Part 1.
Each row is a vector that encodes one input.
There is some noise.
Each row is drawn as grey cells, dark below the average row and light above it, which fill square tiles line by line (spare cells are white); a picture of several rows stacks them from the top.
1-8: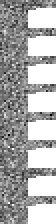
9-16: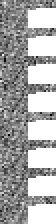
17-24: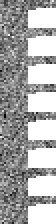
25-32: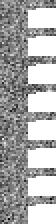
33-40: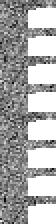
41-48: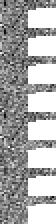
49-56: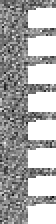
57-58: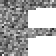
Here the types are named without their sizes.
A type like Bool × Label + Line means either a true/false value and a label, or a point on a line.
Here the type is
Label + Line.
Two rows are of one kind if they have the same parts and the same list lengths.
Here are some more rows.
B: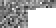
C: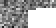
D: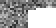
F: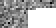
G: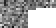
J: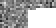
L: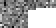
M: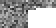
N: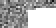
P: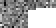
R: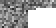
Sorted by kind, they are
B, F, J, N
C, D, G, L, M, P, R

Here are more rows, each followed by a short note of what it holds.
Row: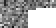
a point on a line
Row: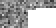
a label
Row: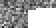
a point on a line
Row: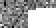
a point on a line
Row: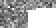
a label
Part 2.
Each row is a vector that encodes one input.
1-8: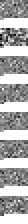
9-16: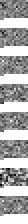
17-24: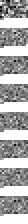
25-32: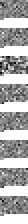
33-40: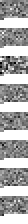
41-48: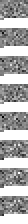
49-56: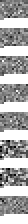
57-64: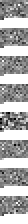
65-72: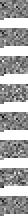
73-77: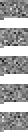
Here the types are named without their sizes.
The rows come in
3 kinds.
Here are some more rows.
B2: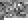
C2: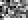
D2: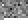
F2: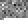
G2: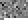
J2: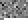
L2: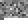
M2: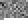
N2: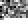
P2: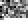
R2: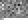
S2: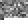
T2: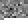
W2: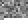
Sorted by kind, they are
B2, G2, J2, L2, M2, S2
C2, N2, P2
D2, F2, R2, T2, W2

